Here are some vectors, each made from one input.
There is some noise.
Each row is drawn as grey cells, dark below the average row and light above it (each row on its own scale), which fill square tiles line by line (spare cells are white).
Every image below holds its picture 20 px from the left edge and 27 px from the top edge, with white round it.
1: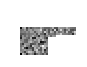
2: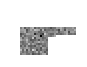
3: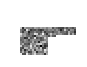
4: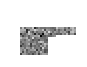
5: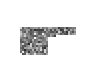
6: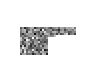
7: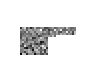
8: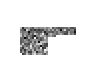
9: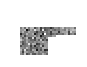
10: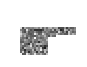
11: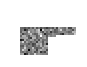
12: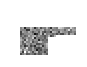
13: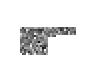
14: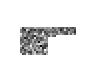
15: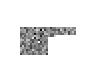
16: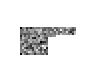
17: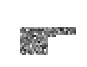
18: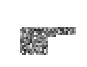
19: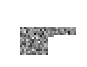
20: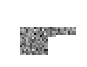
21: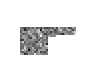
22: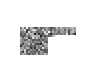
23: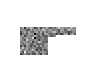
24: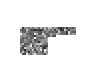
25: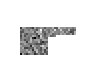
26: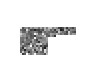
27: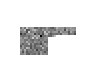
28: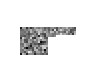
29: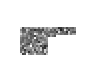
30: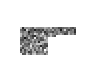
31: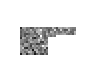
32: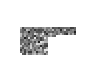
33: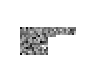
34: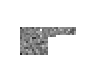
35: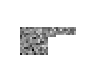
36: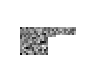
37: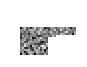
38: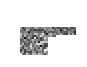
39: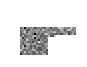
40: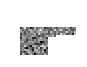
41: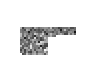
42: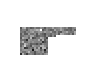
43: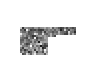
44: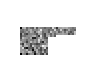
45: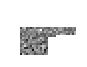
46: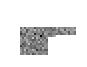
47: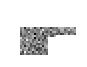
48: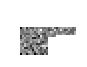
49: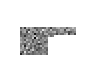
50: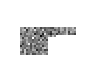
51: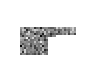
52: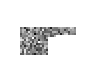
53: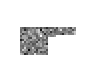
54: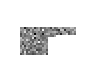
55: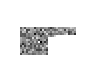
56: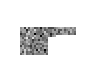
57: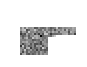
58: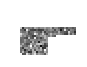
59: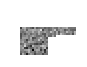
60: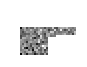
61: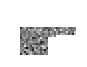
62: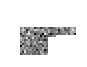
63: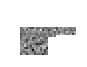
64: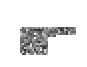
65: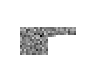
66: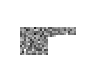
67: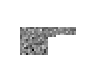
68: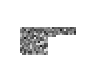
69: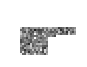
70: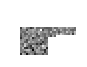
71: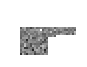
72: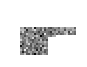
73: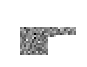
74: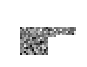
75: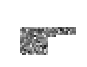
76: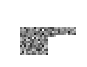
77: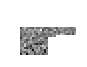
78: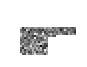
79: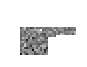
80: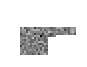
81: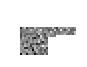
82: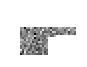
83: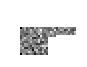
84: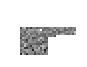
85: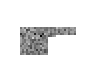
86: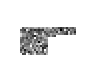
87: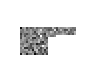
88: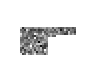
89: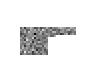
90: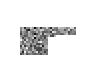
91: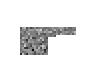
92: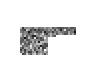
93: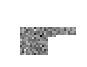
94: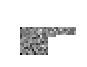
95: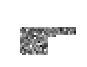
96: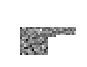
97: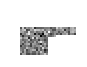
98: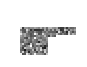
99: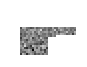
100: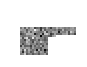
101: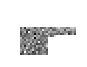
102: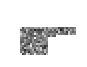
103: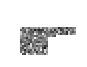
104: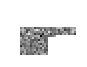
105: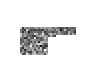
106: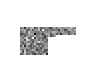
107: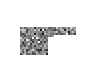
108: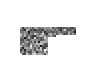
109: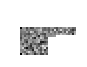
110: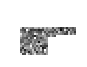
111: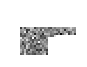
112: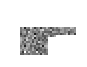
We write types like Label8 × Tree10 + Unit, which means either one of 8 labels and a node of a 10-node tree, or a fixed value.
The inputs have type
Line8 + List2(Line6).
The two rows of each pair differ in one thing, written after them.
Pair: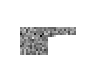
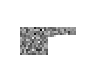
the place on the 6-point line in item 1 of the list
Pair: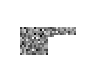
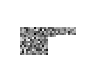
the place on the 6-point line in item 2 of the list
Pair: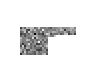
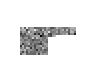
the place on the 6-point line in item 1 of the list
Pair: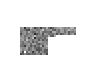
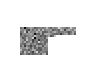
the place on the 6-point line in item 2 of the list
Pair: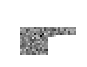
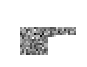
the place on the 6-point line in item 1 of the list
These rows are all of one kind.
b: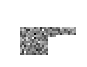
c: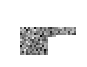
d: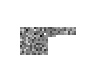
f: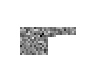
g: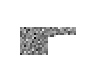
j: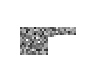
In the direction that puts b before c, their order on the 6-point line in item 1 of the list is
g, b, j, d, c, f.
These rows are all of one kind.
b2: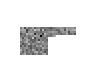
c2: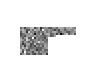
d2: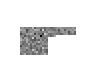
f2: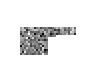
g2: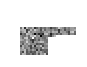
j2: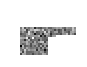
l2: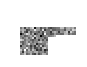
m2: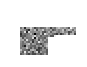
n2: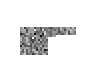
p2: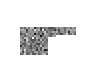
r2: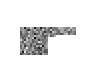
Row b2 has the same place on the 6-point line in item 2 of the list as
d2 and g2.
